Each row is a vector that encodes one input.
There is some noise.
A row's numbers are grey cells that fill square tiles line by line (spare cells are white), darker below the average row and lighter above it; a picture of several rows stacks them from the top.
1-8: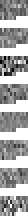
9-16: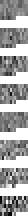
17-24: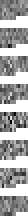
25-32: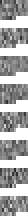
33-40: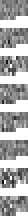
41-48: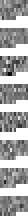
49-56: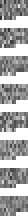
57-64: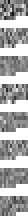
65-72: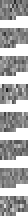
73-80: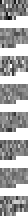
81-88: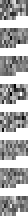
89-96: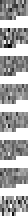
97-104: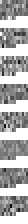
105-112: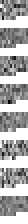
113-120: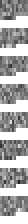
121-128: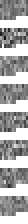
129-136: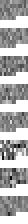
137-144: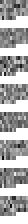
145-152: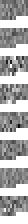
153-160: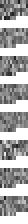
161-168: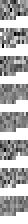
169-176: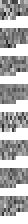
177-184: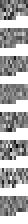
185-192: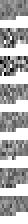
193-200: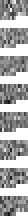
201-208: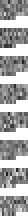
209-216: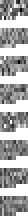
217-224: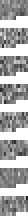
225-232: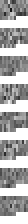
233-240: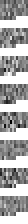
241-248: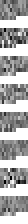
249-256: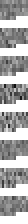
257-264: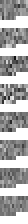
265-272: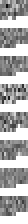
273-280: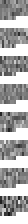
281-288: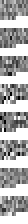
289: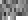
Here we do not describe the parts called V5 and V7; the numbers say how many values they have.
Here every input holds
a node of a 10-node tree, three true/false values, a value of V5 and a value of V7.
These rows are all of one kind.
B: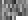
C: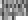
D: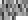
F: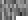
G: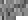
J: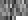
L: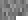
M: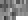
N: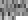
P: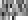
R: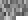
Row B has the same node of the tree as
M and R.
